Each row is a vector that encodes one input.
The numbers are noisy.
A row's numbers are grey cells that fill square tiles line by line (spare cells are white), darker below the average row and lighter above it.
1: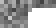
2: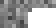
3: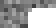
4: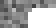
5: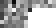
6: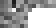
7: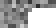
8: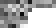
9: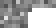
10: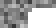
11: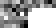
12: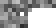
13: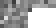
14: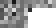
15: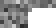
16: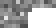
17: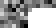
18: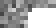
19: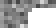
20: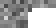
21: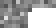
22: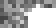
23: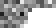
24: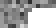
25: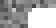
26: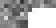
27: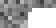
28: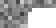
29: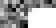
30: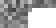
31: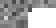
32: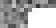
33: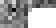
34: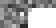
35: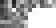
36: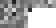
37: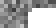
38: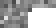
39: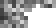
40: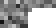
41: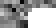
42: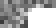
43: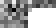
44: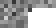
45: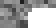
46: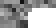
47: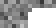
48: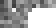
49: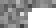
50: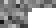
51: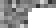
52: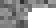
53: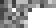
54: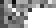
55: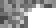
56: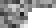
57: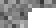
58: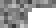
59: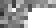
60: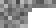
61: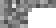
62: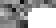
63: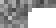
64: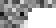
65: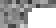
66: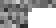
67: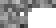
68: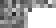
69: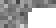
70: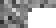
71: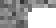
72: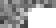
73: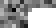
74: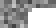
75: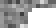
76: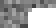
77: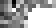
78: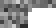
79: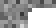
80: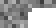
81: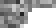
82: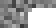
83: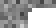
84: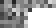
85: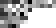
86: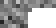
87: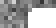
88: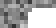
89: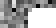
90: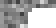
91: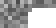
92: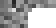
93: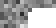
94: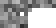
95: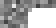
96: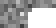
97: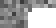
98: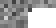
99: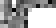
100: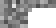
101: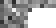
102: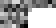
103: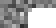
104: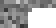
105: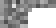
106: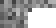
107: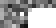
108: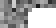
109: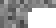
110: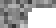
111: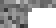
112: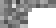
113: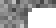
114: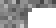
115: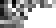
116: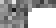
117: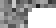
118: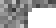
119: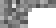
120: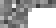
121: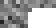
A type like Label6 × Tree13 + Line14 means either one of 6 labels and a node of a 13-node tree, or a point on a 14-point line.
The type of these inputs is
Bool × Circle5 + Circle9 + Unit.
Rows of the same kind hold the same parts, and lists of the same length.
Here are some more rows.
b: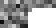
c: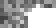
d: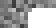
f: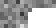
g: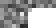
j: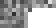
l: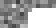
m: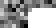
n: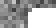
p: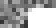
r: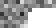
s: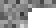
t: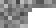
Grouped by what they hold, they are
b, d, g, j, m
c, p
f, l, n, r, s, t

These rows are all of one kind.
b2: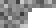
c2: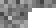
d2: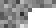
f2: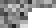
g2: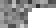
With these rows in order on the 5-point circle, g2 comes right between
d2 and f2.
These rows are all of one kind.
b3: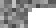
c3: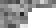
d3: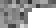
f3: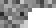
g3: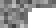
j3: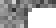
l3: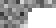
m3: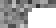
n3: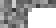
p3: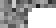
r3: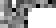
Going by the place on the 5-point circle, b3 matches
g3 and n3.
